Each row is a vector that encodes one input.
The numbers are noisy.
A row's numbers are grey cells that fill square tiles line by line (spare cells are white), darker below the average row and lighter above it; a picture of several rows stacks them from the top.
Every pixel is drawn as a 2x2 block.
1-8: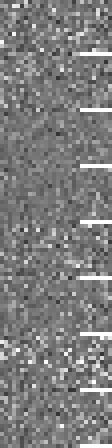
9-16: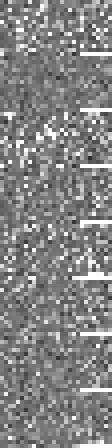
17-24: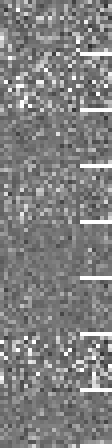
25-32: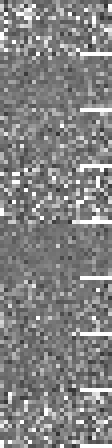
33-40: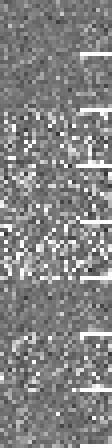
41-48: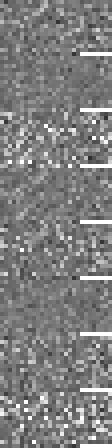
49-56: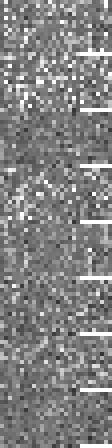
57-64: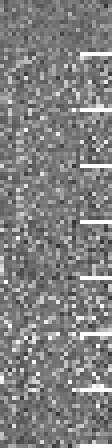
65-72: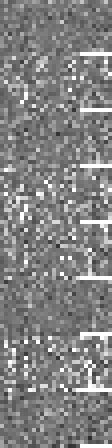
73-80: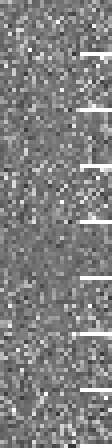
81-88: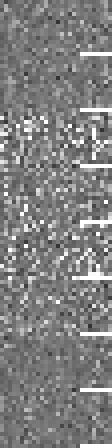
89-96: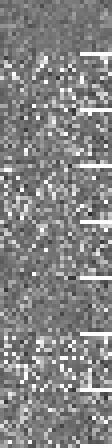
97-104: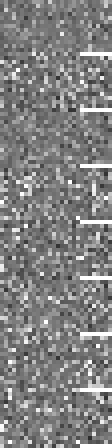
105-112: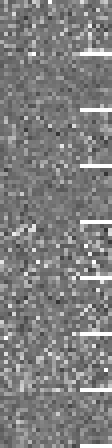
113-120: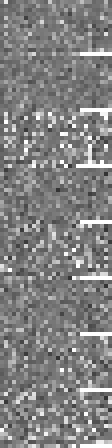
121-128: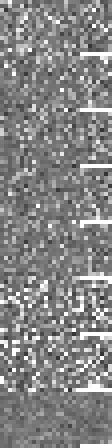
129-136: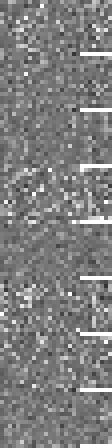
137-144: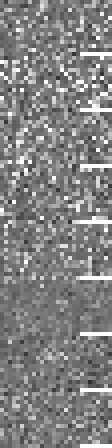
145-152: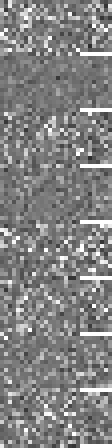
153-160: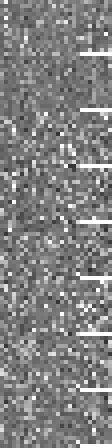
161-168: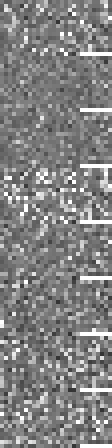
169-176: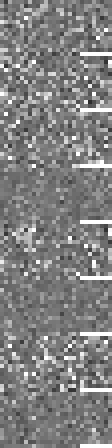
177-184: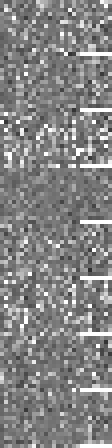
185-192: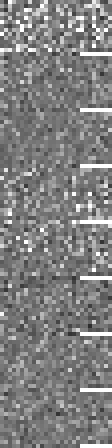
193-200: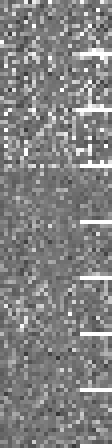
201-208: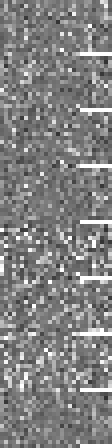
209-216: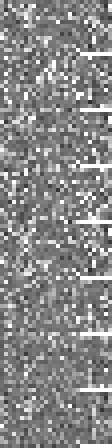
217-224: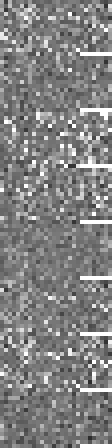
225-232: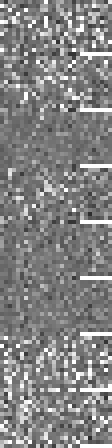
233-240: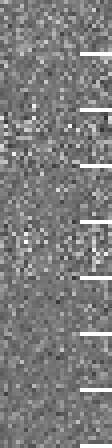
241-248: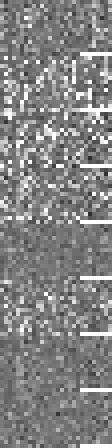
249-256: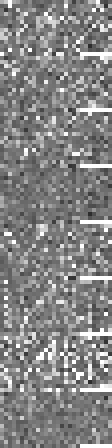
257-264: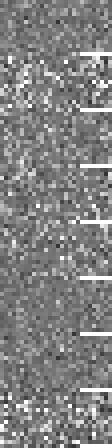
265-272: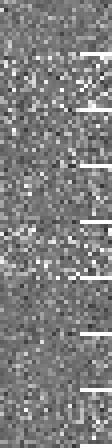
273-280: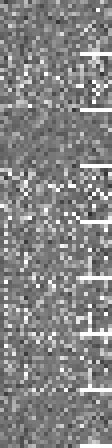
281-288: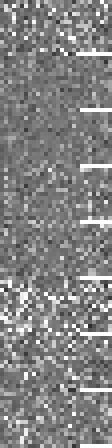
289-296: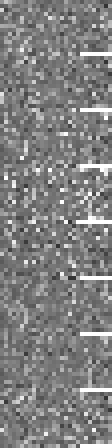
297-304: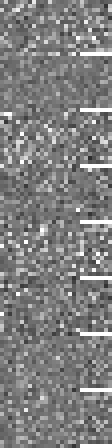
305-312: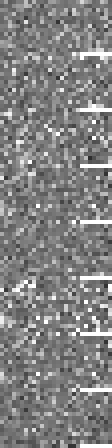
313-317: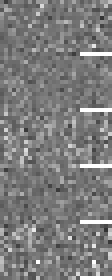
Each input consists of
either a point on a 5-point line, or a list of up to two points on a 10-point line.
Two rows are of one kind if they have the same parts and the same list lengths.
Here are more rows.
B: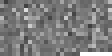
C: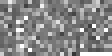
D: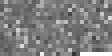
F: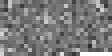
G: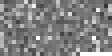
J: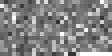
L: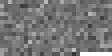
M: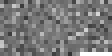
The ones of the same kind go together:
B, C, D
F, M
G
J, L

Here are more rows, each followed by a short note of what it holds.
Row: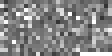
a list of one item
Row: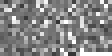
a point on a 5-point line
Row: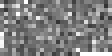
a point on a 5-point line
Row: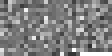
a point on a 5-point line
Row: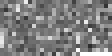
a point on a 5-point line
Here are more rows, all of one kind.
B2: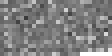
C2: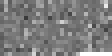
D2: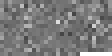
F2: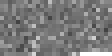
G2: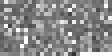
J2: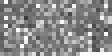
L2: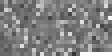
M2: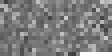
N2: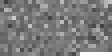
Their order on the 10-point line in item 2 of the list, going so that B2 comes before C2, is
B2, N2, D2, G2, M2, L2, J2, C2, F2.
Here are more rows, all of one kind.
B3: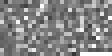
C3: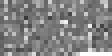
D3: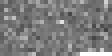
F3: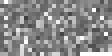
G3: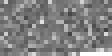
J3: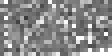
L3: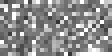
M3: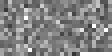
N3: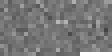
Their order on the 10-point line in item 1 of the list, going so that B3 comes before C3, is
D3, G3, M3, B3, F3, L3, N3, J3, C3.
